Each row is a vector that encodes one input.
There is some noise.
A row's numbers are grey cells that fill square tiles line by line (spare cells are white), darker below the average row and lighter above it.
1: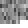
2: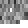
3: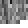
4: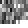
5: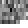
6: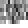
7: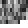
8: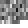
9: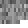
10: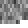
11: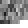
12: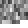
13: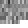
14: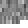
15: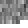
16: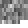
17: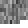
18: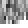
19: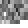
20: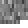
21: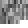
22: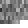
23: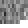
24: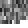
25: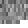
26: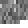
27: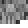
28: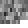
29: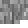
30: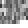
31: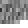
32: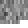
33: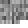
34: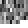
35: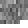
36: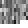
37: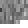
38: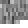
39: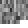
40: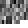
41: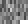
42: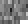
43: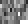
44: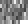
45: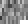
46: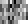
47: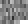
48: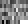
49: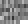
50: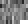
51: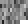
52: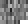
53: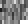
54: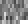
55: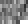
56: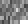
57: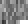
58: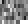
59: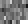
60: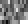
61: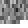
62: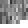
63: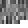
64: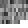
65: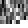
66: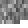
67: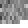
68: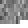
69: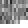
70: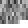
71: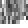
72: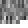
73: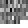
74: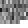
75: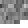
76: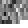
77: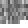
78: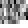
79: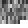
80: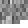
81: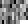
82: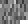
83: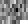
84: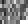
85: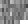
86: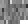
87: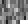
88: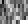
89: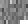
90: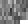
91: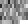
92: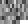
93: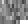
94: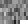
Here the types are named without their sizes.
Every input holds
a point on a line, together with either a label, or a point on a line.
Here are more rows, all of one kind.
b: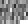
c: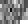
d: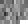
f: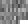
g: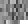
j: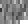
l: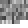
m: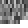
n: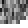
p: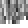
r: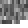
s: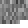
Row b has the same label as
g, j, n and r.
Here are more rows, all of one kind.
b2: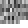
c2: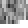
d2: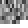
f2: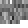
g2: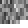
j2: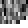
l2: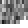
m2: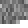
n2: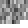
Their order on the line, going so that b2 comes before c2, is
d2, l2, f2, m2, b2, g2, c2, n2, j2.
